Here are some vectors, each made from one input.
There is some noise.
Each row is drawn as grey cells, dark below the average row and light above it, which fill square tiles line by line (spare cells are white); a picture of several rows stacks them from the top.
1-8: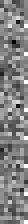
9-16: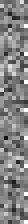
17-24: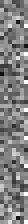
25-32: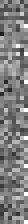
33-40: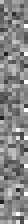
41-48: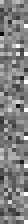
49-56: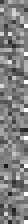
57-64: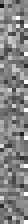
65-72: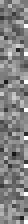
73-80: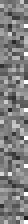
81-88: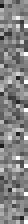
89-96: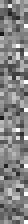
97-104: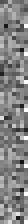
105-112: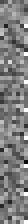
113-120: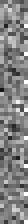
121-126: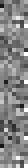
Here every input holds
either a point on each of three 4-point lines, or a point on a 5-point line.
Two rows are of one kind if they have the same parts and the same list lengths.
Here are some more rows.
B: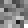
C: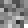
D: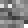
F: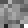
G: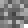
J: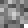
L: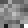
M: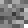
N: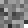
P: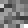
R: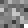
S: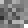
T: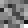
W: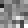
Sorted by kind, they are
B, C, F, J, L, R, W
D, G, M, N, P, S, T

